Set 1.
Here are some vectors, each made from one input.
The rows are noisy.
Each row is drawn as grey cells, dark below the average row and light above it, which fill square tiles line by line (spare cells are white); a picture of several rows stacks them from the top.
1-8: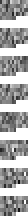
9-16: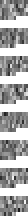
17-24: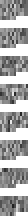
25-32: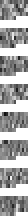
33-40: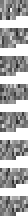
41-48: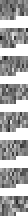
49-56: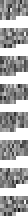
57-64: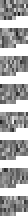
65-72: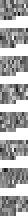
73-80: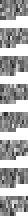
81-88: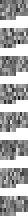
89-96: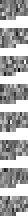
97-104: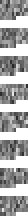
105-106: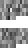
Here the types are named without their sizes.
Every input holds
a label.
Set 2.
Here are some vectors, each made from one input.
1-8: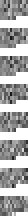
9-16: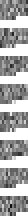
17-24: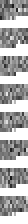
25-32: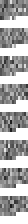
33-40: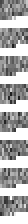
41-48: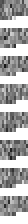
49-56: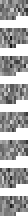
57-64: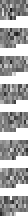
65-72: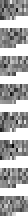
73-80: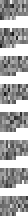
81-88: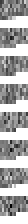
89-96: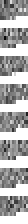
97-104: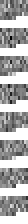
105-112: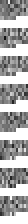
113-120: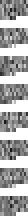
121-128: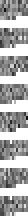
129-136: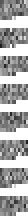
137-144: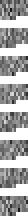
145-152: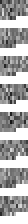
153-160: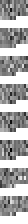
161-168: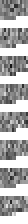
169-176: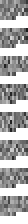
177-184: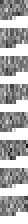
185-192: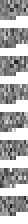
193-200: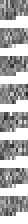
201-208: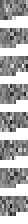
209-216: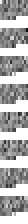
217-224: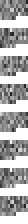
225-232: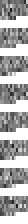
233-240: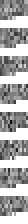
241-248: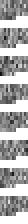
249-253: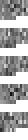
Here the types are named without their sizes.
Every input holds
a node of a tree.
